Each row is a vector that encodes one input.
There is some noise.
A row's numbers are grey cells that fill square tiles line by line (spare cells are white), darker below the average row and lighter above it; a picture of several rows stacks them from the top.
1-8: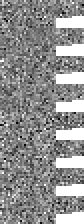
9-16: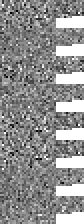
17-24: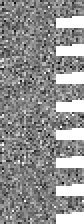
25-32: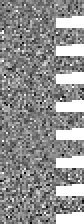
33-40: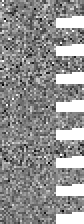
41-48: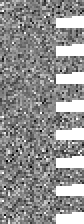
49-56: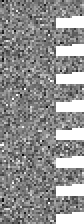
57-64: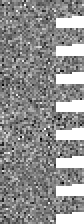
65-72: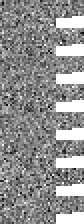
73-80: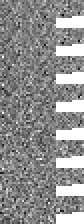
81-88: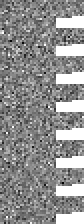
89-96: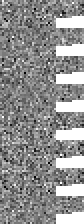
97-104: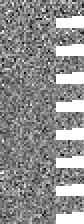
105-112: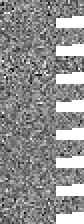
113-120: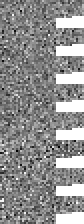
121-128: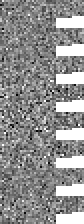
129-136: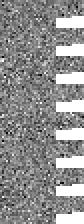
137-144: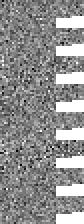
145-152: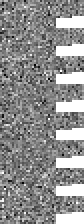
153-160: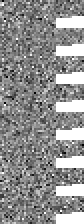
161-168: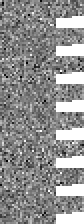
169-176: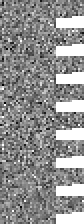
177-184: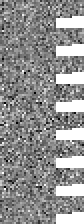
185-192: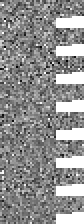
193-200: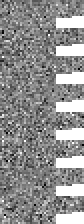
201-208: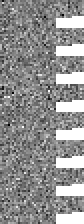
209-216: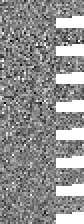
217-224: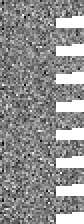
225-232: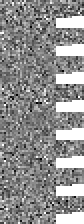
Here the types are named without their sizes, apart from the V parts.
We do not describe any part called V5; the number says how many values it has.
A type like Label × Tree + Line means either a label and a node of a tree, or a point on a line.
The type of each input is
(Bool × Bool × Bool × Label + Tree) × List(V5).
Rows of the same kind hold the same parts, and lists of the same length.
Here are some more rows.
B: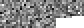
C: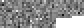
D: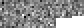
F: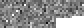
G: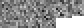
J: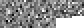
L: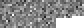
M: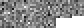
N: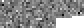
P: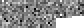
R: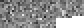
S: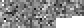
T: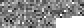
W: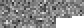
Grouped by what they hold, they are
B, J
C, N, W
D, M
F, G, L, R
P, S
T

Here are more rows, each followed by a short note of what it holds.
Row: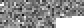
a node of a tree, together with a list of one item
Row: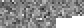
a label and three true/false values, together with a list of two items
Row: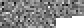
a label and three true/false values, together with the empty list
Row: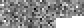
a node of a tree, together with a list of two items
